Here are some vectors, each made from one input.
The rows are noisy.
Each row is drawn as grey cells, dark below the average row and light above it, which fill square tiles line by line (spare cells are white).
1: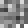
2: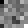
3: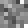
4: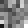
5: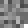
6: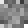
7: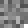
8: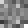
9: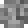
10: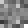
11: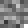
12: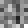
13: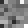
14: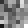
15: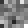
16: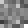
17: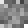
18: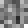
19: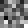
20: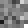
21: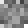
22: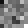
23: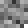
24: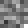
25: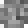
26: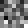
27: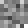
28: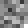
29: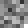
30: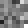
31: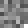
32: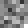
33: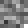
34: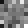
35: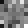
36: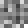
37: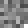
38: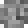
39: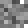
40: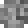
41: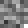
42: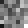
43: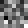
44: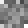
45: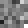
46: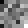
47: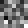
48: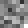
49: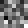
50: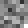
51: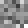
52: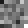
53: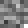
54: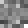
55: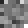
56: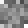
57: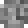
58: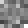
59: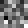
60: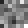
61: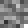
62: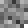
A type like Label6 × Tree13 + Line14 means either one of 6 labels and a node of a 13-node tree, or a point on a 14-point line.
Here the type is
List2(Line6).
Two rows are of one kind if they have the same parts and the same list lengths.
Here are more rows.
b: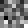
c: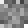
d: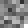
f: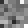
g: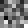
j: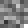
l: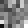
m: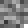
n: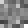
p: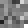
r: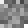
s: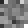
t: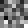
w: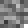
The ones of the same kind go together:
b, g, t
c, d, j, m, n, r, w
f, l, p, s

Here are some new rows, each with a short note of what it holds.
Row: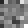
a list of two items
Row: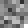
a list of one item
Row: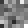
a list of two items
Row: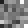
a list of two items
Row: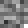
a list of one item
